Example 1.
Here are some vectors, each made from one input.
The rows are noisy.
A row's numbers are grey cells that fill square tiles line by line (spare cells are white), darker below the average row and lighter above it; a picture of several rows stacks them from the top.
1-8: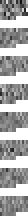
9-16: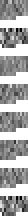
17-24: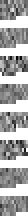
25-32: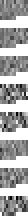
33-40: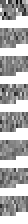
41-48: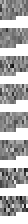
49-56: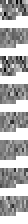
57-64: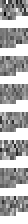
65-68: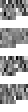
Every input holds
either a point on a 4-point line, or three true/false values.
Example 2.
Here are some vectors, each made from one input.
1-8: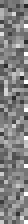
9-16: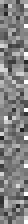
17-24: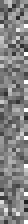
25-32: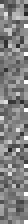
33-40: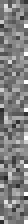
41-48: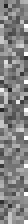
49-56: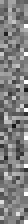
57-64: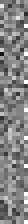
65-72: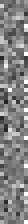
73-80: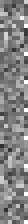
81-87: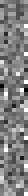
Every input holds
either one of 11 labels, or a point on a 6-point line.
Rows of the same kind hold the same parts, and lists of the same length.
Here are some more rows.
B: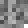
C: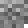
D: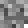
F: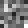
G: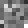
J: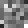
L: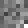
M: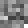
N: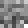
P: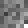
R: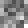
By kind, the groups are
B, C, D, L, M, N, P
F, G, J, R

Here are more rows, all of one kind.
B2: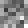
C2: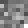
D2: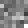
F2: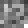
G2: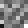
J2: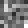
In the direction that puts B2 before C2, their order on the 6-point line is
B2, D2, C2, G2, F2, J2.
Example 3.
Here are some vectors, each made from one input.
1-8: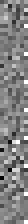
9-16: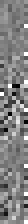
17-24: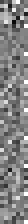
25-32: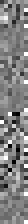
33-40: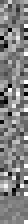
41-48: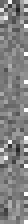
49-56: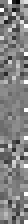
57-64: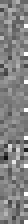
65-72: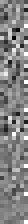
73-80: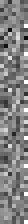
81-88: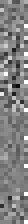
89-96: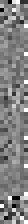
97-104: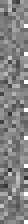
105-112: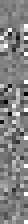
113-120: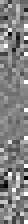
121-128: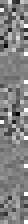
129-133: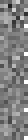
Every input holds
a point on a 13-point line and a true/false value.
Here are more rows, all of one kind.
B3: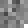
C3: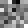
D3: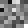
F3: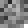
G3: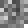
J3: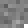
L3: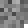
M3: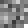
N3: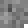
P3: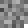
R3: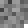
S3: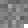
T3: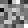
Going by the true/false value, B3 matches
C3, P3 and T3.
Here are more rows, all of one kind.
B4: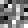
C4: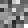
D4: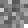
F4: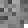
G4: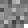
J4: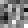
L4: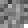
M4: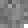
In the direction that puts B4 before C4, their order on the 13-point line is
F4, J4, B4, L4, G4, C4, M4, D4.
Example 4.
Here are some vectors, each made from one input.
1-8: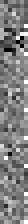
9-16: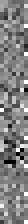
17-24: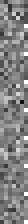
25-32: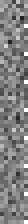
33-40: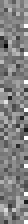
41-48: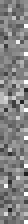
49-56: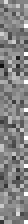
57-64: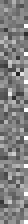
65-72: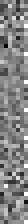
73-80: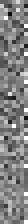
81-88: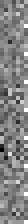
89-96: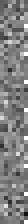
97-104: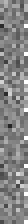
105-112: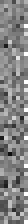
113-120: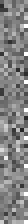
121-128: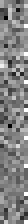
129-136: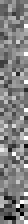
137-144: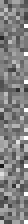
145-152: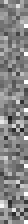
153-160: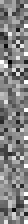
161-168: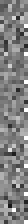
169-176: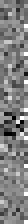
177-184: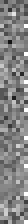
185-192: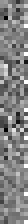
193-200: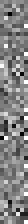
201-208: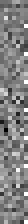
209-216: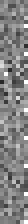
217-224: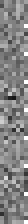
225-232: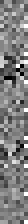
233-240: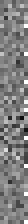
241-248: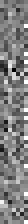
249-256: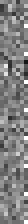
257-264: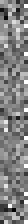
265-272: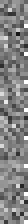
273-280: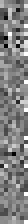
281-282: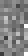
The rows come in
2 kinds.
